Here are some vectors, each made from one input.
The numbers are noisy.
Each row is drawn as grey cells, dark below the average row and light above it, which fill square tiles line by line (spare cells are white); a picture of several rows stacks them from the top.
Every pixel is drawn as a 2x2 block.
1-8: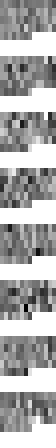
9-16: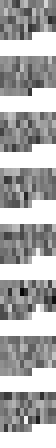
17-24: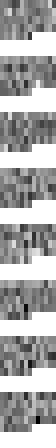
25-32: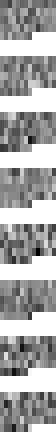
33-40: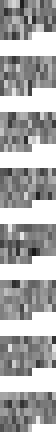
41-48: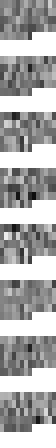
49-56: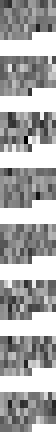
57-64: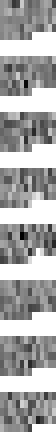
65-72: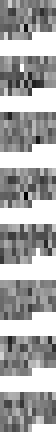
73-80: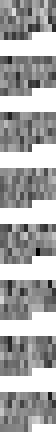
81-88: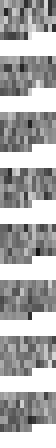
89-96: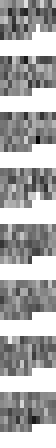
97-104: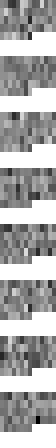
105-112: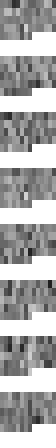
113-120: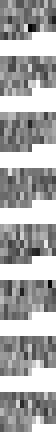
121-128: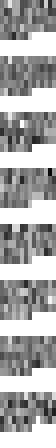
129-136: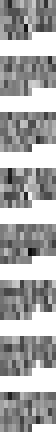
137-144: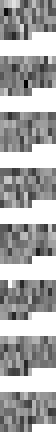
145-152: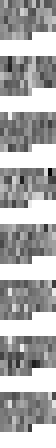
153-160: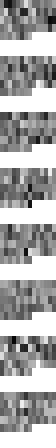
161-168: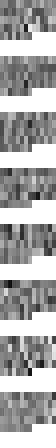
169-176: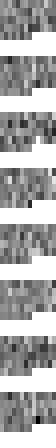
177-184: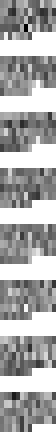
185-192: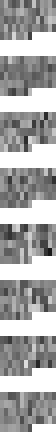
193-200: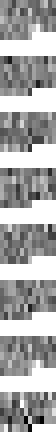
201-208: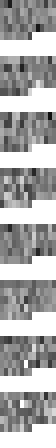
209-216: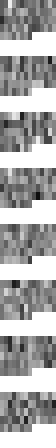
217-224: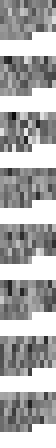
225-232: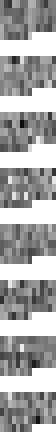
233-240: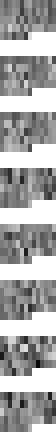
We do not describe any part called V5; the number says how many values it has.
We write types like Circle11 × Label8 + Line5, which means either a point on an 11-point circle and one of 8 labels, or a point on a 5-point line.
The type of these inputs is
(Line8 + Line13) × V5.
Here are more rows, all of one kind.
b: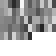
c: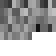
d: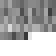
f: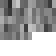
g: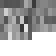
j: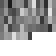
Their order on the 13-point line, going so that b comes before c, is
b, d, g, f, c, j.
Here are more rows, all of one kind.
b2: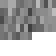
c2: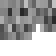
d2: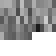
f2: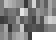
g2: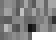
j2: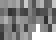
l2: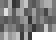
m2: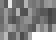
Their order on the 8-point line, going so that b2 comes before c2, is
j2, b2, c2, g2, d2, f2, l2, m2.
